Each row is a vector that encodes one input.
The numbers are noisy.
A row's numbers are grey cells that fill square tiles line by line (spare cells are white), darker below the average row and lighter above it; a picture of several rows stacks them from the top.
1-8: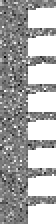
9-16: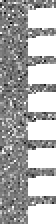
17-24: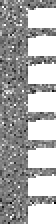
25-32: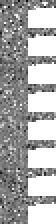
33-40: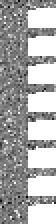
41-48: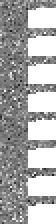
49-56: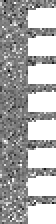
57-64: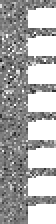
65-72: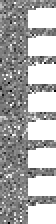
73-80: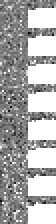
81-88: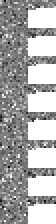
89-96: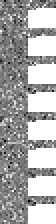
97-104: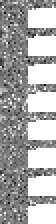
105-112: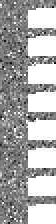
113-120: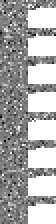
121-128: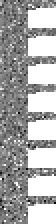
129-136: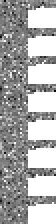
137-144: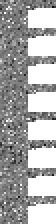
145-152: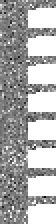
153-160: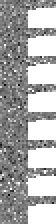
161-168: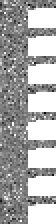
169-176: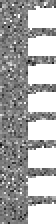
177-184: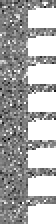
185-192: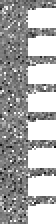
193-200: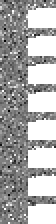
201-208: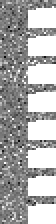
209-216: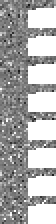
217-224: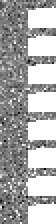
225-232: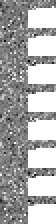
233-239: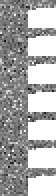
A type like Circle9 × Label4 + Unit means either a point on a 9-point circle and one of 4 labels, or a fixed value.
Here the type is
Bool × Tree9 × Tree12 × Tree12.
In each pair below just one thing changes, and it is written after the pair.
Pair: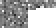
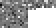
the true/false value
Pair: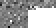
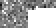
the node of one of the three trees
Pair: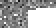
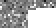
the node of one of the three trees
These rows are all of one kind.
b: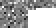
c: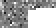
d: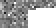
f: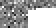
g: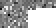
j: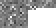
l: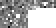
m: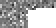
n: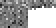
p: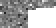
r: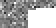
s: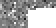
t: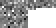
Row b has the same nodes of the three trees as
d, f, r and t.
